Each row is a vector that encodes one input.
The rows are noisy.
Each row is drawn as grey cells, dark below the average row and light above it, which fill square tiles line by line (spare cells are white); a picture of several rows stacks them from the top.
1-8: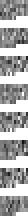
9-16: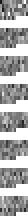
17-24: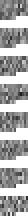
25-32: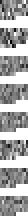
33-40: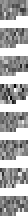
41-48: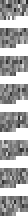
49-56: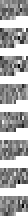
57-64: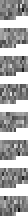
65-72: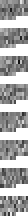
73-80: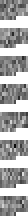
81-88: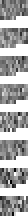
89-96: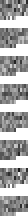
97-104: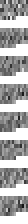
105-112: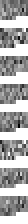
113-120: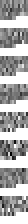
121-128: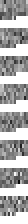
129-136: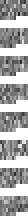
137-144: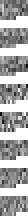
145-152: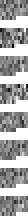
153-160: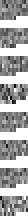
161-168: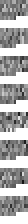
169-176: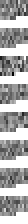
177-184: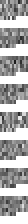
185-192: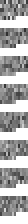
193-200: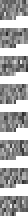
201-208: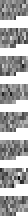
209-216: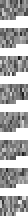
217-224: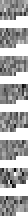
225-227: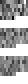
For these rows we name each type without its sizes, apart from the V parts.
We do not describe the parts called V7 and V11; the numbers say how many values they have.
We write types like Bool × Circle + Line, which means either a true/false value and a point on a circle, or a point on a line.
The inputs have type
(Bool × Bool × Bool × Bool + Unit) × V7 × V11 + Circle + Unit.
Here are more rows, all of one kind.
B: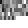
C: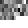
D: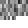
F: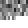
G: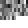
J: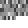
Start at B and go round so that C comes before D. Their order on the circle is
B, C, G, F, J, D.
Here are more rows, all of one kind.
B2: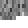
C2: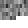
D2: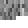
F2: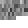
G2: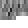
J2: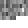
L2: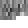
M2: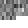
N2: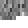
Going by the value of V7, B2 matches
F2, G2 and N2.
